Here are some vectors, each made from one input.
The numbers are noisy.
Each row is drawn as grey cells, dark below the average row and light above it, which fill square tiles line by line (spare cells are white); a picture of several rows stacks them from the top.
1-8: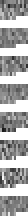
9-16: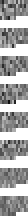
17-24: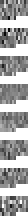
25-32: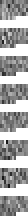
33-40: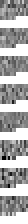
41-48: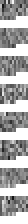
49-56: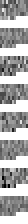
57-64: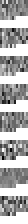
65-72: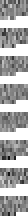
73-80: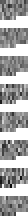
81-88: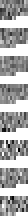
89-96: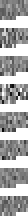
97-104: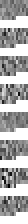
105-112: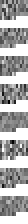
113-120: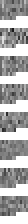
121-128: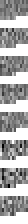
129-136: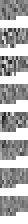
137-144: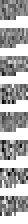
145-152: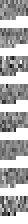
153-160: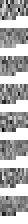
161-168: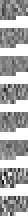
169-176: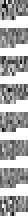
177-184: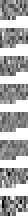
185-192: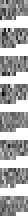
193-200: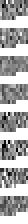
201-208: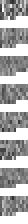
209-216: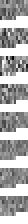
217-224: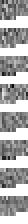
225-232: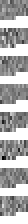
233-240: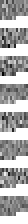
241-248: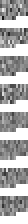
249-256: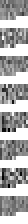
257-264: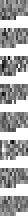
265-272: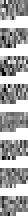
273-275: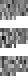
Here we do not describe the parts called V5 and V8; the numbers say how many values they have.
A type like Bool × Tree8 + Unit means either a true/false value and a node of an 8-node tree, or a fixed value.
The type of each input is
(Label10 + Tree11) × V5 + V8.
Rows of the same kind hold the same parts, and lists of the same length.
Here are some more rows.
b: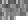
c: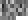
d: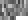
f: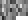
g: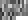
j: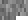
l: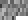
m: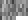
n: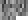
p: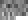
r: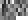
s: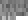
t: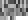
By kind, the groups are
b, c, n, p, r, s, t
d, g, j, l, m
f

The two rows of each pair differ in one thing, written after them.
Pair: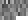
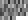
the value of V5
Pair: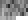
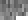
the value of V5
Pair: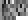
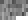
the label
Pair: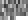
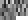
the value of V5
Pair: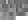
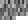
the label
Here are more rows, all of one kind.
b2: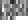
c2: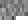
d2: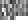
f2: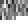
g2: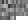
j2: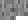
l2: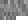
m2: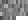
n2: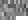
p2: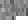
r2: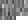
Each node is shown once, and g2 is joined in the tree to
b2.
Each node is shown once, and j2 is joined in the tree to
p2.
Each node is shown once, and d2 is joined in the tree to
b2.
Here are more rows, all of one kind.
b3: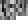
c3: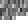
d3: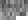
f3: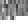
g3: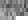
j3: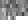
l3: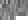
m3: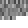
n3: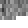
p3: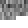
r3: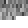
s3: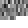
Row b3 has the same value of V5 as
l3 and n3.
